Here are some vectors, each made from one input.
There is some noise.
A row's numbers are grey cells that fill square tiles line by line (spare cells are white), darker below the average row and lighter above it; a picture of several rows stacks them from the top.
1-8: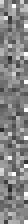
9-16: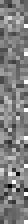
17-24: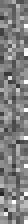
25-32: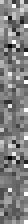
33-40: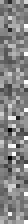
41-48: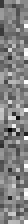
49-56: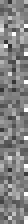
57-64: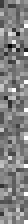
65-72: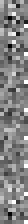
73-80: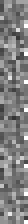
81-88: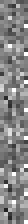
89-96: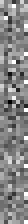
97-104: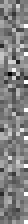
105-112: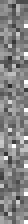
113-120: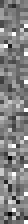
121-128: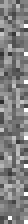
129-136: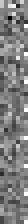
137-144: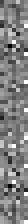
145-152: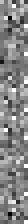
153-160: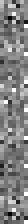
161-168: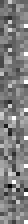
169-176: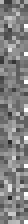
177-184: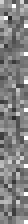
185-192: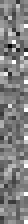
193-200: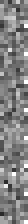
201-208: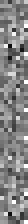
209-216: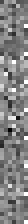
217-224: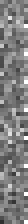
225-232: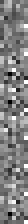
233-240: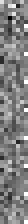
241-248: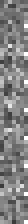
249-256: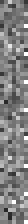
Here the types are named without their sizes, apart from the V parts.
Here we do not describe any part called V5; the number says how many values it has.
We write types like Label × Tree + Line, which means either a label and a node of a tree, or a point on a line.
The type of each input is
(Bool × V5 + Unit) × Circle + Line.
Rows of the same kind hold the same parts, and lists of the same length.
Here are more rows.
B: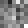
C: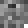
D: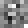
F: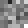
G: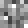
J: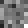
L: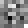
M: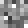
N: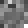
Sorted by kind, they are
B, C, J, N
D, G, L, M
F

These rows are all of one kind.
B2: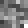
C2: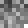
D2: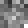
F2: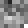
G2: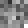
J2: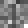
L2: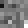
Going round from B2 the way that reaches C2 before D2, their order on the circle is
B2, L2, J2, F2, C2, D2, G2.
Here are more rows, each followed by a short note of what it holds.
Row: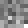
a point on a circle
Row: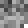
a point on a circle, a true/false value and a value of V5
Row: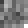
a point on a circle
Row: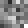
a point on a circle, a true/false value and a value of V5
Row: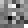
a point on a line
